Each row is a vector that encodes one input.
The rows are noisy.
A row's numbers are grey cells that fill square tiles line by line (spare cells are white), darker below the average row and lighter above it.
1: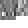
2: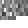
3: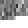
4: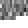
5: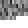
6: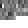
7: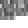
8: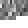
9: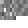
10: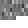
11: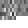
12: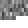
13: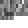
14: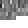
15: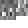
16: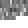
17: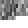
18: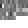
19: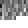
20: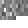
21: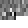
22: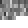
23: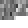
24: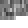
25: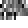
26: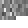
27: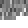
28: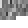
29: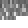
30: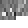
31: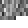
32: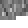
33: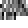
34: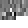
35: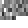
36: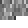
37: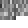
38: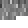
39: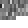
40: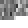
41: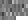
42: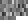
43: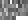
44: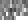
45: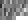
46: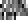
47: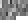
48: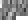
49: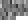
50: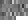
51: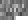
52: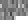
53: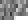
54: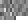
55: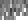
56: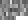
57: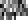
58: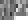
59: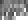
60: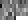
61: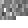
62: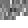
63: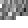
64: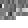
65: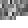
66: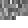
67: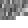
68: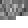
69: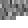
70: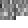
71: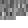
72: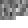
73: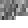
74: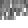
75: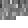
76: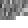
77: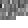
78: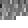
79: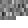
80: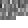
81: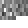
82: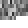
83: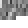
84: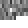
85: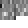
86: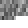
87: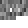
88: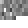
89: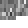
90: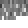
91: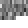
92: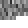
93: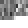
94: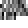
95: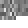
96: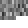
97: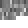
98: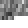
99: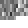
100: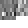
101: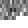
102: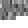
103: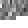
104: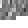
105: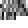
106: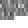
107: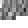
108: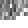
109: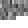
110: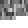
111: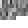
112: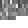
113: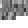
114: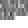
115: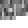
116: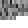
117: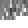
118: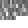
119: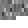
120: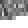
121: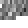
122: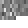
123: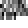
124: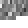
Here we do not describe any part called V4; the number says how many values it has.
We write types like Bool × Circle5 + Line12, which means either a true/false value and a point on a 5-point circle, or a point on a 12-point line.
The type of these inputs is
List2(Bool × V4).
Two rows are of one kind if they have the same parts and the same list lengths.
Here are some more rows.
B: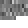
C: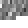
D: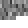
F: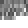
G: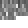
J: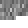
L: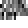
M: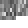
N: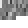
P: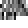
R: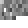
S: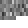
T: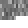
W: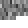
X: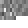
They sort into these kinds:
B, C, D, N, R, S, W, X
F, G, J, M, T
L, P

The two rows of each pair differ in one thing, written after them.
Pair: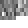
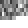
the value of V4 in item 2 of the list
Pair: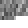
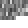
the true/false value in item 1 of the list
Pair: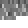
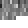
the value of V4 in item 2 of the list
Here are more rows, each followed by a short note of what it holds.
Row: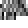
the empty list
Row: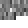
a list of one item
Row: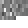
a list of one item
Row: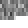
a list of two items
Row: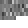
a list of one item
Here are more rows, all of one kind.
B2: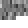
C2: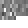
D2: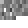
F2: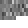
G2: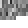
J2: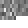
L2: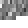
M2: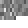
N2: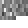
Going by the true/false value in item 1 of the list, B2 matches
G2 and L2.
